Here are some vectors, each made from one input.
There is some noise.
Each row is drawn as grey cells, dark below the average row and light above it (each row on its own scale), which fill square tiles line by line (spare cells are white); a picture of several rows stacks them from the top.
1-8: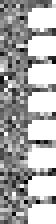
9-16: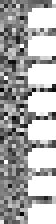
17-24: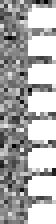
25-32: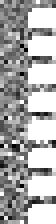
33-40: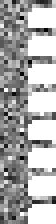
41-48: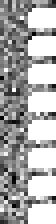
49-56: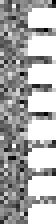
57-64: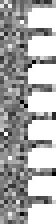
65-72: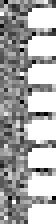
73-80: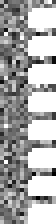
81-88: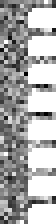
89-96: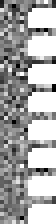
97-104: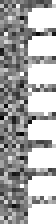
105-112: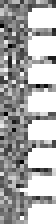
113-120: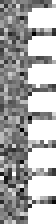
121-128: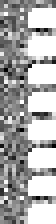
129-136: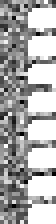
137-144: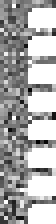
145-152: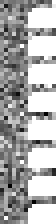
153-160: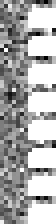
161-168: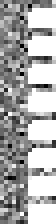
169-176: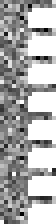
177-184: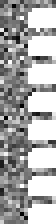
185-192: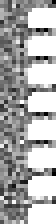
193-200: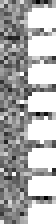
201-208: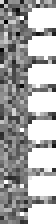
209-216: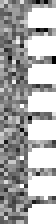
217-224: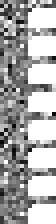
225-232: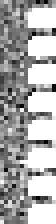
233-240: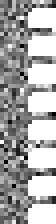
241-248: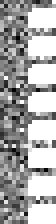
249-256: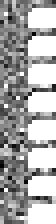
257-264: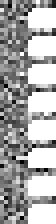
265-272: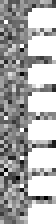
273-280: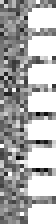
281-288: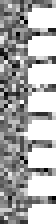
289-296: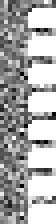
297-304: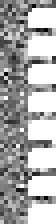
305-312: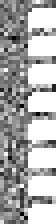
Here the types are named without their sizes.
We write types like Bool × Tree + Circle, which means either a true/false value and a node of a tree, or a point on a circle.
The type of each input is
(Circle + Unit) × Line × Line × Line + Tree.
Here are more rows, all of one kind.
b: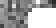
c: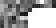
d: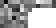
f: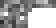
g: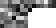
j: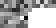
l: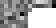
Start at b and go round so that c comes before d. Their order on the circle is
b, j, f, l, c, d, g.
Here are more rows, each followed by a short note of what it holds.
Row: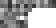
a point on a circle and a point on each of three lines
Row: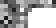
a point on each of three lines
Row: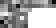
a point on a circle and a point on each of three lines
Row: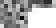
a node of a tree
